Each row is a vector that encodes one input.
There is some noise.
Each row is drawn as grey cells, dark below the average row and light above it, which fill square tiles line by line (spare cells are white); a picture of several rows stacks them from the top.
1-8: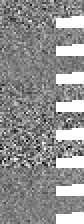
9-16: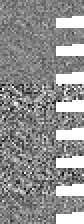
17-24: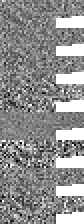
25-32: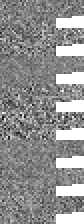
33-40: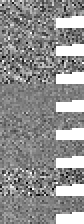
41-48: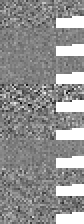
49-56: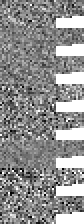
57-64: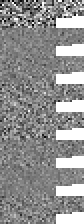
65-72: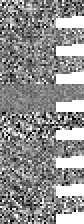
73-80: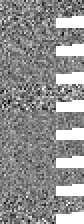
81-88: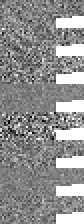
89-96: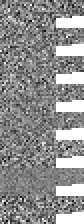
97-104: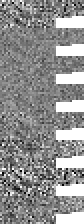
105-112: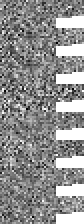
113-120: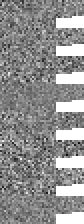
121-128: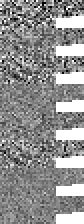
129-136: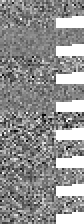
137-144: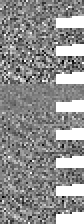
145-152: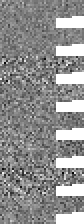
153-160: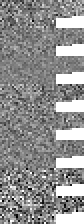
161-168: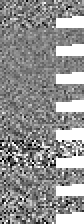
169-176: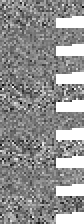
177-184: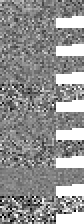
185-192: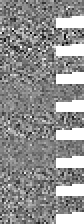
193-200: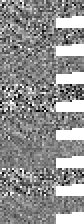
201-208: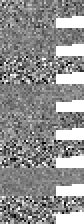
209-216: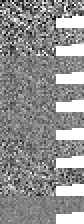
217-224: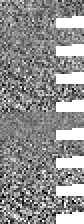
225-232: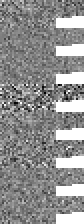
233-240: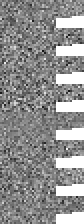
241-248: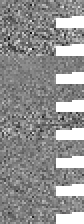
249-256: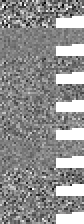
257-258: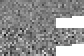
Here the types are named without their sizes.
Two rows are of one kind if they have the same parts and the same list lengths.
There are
3 kinds of row.
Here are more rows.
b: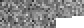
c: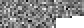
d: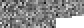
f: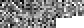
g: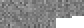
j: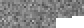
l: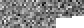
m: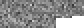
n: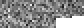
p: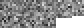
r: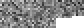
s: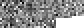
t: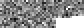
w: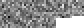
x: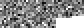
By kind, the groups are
b, d, f, l, p
c, m, n, s, t, x
g, j, r, w

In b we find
a node of each of two trees and three true/false values.
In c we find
a label and a node of each of three trees.
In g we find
a node of each of four trees.
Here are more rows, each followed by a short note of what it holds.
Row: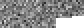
a node of each of two trees and three true/false values
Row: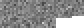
a node of each of four trees
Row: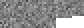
a label and a node of each of three trees
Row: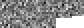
a node of each of two trees and three true/false values
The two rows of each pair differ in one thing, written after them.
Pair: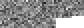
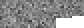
one of the three true/false values
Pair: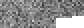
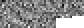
one of the three true/false values
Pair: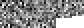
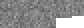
the node of one of the two trees
